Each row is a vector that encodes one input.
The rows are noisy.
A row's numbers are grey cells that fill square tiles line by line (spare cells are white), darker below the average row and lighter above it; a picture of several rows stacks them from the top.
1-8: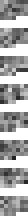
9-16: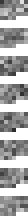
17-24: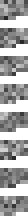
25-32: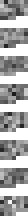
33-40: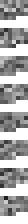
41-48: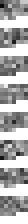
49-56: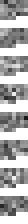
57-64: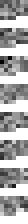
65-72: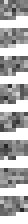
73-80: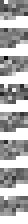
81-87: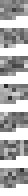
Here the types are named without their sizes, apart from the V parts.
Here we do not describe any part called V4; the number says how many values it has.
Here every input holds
a point on each of two circles, together with a list of values of V4.
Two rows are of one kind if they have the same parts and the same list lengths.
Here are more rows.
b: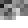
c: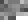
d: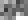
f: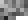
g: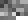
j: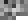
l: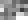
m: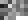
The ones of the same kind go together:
b, c, m
d, l
f, g, j

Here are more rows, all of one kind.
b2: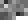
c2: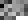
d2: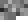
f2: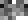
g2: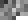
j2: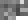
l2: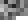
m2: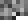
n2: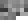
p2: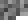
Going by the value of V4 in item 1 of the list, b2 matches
c2 and f2.
